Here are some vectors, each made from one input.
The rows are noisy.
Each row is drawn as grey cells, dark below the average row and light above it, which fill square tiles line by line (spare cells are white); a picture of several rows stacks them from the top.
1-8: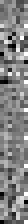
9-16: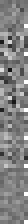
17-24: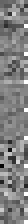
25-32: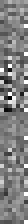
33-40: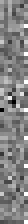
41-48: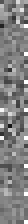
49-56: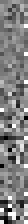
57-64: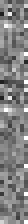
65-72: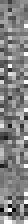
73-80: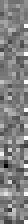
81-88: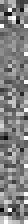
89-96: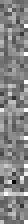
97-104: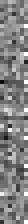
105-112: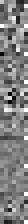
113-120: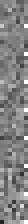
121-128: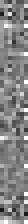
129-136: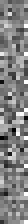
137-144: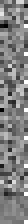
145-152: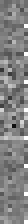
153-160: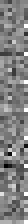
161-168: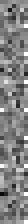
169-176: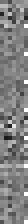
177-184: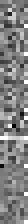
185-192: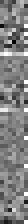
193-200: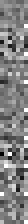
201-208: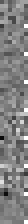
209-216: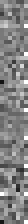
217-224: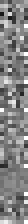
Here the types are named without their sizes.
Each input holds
either a point on a line, or three true/false values.
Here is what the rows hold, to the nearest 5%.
About 30% of them hold a point on a line. The rest hold three true/false values.
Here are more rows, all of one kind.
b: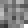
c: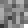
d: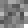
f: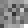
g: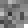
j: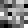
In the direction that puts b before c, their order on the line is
f, j, b, c, d, g.
